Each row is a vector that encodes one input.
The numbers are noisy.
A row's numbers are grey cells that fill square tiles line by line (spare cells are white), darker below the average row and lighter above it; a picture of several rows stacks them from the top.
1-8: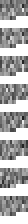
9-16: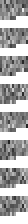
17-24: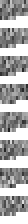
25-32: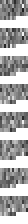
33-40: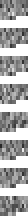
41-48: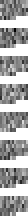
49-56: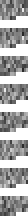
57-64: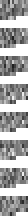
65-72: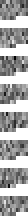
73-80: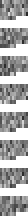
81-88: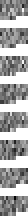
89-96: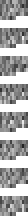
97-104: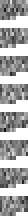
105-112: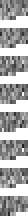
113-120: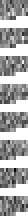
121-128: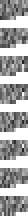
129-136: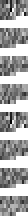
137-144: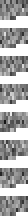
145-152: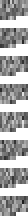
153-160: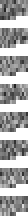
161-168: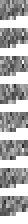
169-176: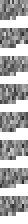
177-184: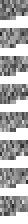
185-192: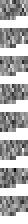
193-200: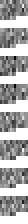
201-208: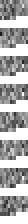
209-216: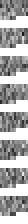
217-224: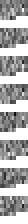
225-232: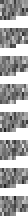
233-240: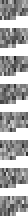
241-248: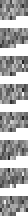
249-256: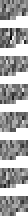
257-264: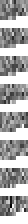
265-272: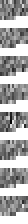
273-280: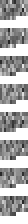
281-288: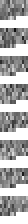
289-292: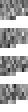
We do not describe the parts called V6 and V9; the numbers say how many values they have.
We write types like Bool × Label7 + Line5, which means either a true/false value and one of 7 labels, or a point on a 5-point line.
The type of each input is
Bool × V6 × V9 + Line7 × Line7 + Unit.
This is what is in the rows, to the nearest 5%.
A few of them hold a fixed value. About 45% of them hold a point on each of two 7-point lines. The rest hold a true/false value, a value of V6 and a value of V9.
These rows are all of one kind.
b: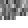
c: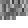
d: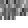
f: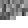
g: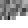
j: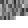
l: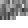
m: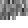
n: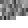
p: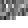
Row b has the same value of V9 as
d and g.
